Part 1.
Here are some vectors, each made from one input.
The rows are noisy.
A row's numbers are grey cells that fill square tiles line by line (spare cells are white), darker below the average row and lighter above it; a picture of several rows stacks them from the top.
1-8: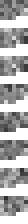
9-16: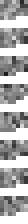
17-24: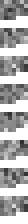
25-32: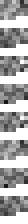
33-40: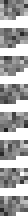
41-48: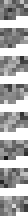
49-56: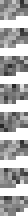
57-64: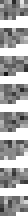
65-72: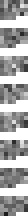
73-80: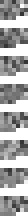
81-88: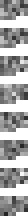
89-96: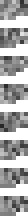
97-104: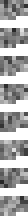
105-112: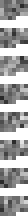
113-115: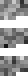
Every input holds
a true/false value, together with either a point on a 10-point circle, or a fixed value.
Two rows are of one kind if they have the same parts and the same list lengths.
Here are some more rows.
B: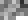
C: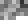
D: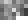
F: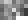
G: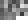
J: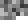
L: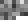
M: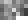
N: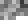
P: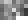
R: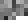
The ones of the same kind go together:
B, C, D, F, M, N, P
G, J, L, R

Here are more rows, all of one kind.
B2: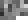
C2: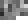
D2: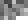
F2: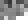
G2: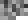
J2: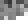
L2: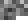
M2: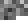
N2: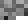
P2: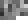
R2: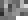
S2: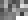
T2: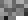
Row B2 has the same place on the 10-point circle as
C2, D2, P2 and R2.
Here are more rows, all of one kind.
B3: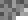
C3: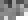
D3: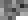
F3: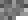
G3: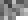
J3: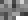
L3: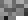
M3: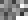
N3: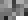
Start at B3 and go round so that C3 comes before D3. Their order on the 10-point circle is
B3, G3, C3, M3, J3, N3, L3, D3, F3.
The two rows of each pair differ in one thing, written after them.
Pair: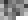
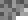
the place on the 10-point circle
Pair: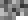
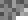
the place on the 10-point circle
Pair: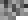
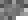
the place on the 10-point circle
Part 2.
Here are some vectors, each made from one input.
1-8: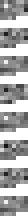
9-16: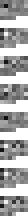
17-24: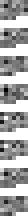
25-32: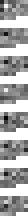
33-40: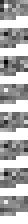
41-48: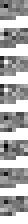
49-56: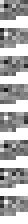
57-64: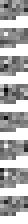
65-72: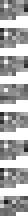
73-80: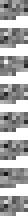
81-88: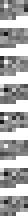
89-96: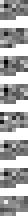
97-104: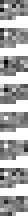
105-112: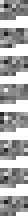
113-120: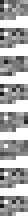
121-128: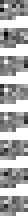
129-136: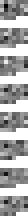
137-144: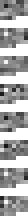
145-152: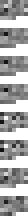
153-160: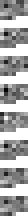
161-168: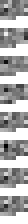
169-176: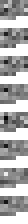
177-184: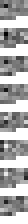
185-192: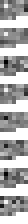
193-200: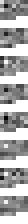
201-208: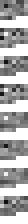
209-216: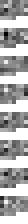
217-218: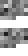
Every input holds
a point on a 5-point line and a true/false value.
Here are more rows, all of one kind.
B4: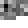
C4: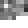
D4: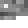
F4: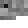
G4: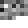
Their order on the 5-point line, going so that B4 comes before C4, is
B4, D4, C4, F4, G4.
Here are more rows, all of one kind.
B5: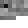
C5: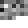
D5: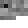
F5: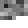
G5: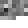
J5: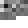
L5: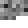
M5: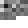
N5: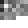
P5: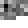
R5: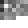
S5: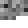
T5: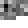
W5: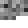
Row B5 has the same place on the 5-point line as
D5, N5 and R5.
